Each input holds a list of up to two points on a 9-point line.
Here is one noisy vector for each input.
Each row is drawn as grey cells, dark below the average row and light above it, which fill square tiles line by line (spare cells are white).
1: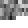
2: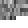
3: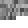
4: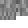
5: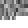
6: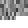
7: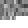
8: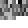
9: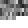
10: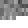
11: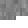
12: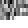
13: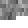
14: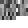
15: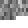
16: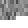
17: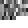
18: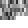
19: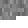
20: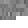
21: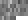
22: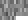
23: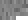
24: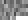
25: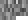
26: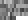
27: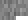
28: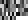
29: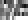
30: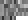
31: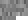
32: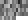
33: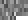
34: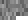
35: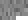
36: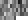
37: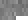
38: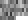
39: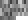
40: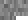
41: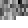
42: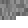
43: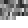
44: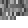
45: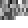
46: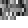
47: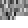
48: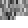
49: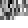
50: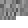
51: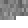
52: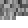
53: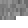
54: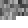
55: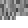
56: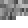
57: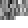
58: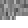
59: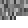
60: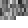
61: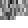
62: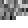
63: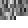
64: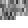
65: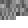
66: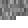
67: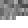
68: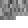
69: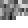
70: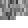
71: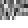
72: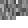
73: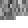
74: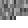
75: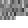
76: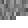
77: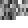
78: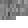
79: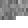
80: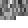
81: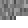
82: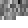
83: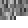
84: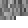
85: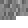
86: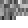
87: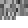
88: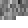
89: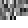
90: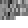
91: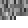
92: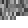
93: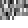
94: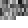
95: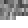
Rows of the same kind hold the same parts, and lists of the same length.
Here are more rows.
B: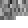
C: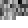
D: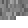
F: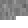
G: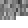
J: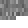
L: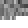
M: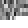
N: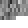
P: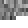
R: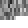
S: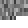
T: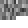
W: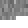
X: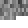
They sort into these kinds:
B, C, D, F, J, L, P, R, W
G, M, N, S, X
T

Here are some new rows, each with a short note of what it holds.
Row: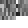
the empty list
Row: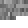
a list of two items
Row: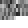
the empty list
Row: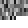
a list of one item
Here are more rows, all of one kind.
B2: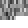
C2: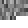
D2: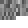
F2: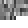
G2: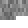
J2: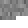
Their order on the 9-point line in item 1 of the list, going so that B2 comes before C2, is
J2, F2, G2, D2, B2, C2.
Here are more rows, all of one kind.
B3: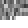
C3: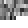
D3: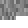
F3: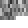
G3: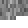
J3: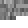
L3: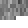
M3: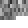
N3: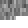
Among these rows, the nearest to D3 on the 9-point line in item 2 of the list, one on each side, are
F3 and L3.
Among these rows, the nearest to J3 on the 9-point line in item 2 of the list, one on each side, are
F3 and N3.
